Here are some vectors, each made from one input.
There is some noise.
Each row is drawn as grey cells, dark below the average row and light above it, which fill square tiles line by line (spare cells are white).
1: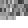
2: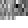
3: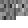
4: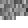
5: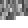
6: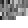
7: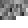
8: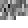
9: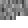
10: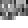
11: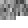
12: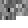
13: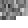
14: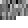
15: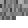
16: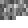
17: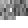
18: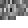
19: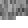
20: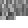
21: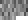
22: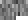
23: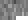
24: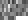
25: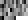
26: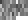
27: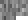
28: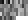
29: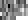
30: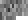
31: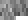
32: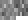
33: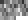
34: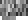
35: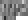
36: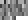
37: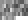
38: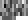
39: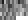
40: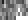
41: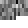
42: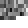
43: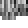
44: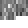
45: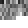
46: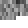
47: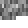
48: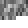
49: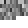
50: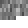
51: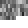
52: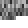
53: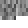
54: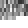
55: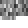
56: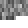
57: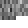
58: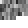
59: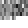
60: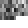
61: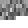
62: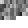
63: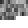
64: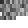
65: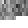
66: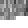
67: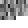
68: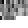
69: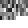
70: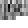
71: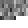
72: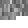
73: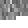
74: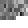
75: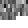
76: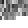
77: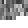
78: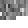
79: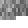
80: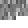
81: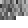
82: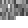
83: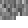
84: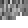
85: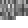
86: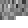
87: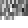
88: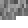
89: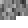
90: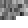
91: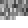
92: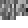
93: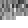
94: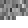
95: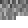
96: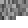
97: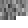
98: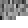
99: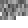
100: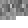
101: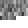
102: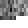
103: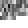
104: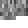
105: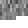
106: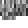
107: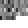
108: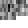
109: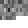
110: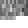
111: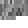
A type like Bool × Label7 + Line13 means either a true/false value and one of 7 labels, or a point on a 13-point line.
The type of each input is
Circle15.
